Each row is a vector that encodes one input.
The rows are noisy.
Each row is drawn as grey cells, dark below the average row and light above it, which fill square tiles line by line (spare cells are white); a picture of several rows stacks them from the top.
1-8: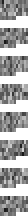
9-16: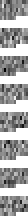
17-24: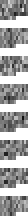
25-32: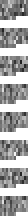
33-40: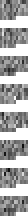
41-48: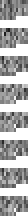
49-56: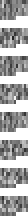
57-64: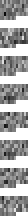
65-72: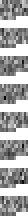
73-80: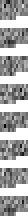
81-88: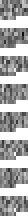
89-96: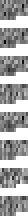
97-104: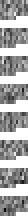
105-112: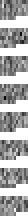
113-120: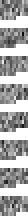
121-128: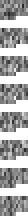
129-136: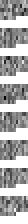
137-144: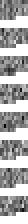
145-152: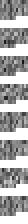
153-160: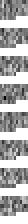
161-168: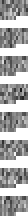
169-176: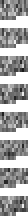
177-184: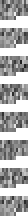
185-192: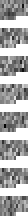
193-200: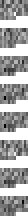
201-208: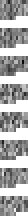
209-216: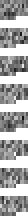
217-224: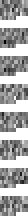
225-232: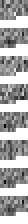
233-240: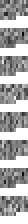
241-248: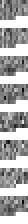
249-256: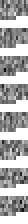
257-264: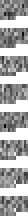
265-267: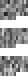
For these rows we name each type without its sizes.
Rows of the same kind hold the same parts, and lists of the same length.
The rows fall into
3 kinds.
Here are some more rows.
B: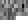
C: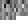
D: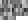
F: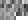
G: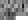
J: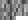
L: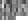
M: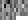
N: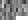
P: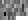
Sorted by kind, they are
B, G, J, L, N, P
C, M
D, F

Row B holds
a point on a circle and a true/false value.
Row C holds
a true/false value.
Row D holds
a point on a line.
